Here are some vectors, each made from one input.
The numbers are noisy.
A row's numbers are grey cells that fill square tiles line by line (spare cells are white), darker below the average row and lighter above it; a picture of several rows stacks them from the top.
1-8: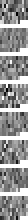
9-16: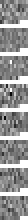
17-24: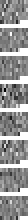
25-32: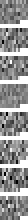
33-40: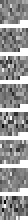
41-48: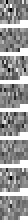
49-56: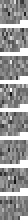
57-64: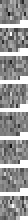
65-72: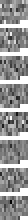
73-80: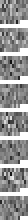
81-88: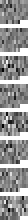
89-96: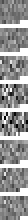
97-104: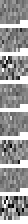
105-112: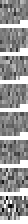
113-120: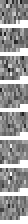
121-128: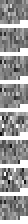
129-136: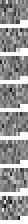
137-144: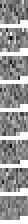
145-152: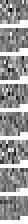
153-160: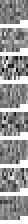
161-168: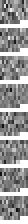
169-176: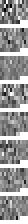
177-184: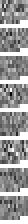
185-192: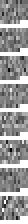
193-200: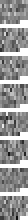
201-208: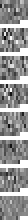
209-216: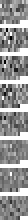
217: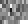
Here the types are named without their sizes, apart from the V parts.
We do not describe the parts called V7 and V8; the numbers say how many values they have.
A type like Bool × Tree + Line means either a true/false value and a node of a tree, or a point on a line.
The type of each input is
(Bool × V7 + Unit) × Tree × V8.
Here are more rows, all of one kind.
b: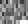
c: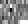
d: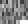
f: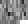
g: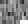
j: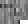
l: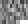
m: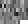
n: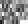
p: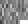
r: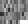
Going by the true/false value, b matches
g, l and n.
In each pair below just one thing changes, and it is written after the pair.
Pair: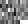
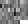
the true/false value
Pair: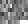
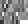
the true/false value
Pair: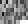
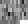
the value of V8
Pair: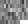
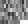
the true/false value
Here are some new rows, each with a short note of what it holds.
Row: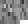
a node of a tree, a true/false value, a value of V7 and a value of V8
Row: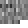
a node of a tree, a true/false value, a value of V7 and a value of V8
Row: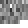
a node of a tree, a true/false value, a value of V7 and a value of V8
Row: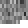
a node of a tree and a value of V8
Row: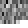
a node of a tree, a true/false value, a value of V7 and a value of V8
